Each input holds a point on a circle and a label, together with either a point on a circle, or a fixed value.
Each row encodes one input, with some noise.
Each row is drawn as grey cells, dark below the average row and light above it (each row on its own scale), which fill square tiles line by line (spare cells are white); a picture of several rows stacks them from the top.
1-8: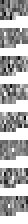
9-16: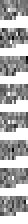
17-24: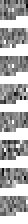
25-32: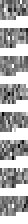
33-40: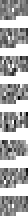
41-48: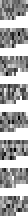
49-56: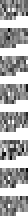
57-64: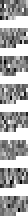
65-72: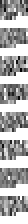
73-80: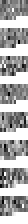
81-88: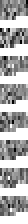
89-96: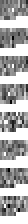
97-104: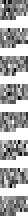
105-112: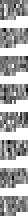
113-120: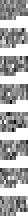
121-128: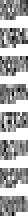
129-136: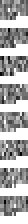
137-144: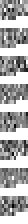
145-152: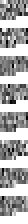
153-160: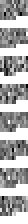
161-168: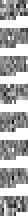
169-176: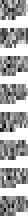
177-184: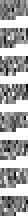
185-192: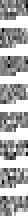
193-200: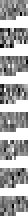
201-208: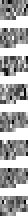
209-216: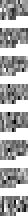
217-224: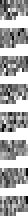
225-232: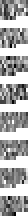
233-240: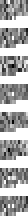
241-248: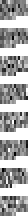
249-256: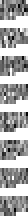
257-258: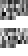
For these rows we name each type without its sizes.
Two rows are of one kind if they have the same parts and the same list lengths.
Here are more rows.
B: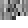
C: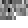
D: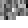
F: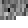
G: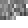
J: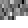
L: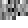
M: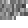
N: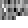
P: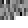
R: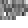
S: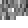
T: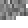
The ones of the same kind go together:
B, D, J, L, N, P
C, F, G, M, R, S, T

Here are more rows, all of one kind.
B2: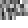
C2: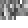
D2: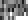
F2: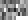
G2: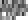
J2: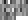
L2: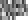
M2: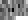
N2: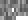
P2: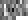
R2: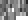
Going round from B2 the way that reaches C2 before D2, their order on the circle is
B2, C2, L2, P2, G2, D2, R2, N2, F2, J2, M2.
